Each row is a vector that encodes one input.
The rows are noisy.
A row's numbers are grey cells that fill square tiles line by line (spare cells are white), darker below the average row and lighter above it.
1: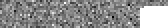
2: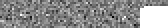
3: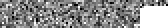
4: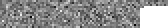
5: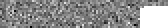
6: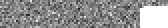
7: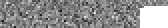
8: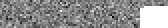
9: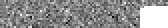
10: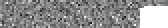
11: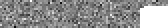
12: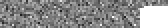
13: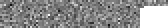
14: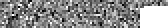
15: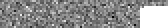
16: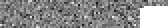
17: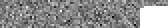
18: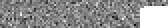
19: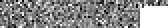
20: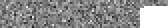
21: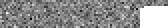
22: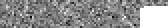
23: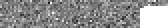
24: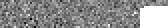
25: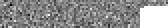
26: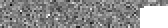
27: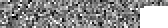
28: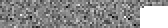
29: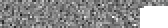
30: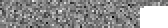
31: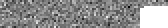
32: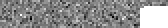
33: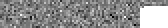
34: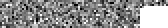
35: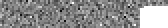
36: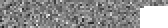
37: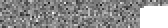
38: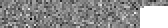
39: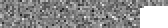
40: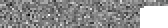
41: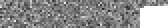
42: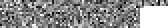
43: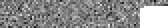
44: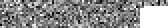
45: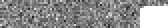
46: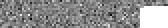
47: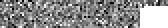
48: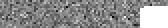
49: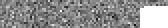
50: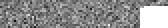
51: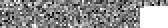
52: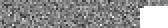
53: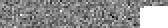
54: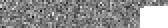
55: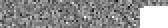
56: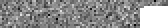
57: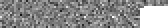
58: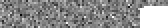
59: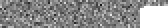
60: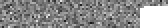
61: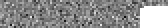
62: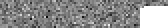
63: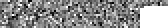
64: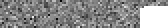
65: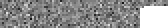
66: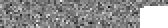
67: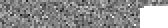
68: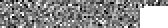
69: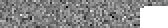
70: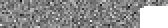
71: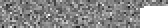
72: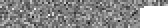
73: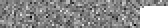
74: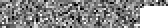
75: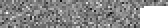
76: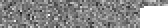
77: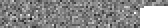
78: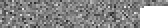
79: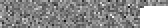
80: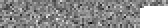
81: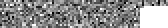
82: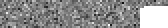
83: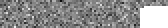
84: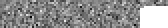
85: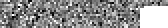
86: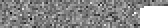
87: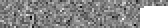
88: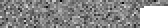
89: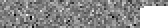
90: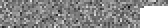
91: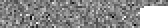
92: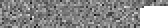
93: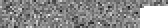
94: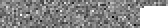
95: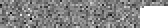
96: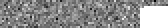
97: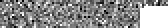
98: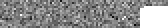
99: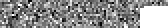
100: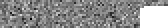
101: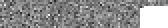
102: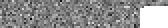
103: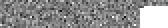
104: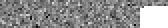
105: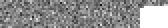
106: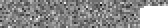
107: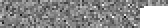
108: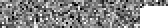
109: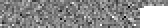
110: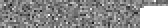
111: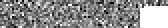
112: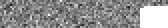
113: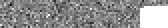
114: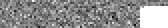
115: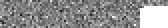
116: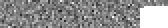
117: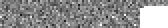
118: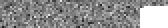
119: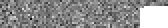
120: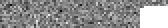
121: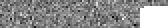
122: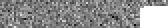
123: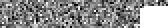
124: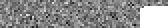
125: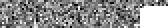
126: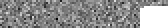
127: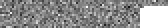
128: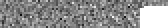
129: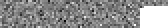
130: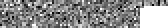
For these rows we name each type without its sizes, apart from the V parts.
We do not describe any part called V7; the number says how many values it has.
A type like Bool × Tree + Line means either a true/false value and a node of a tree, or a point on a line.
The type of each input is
Bool × (Line + V7) + Label.
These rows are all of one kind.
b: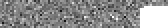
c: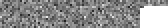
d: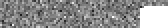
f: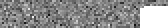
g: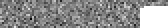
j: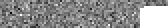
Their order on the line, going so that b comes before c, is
j, d, b, f, g, c.
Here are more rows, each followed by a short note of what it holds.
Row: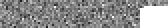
a point on a line and a true/false value
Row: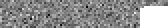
a point on a line and a true/false value
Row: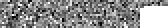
a label
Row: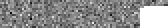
a point on a line and a true/false value
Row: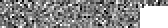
a label
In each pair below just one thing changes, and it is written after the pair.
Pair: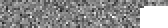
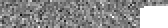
the place on the line
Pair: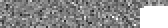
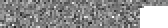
the place on the line
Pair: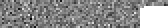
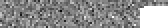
the true/false value
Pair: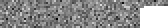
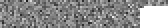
the true/false value
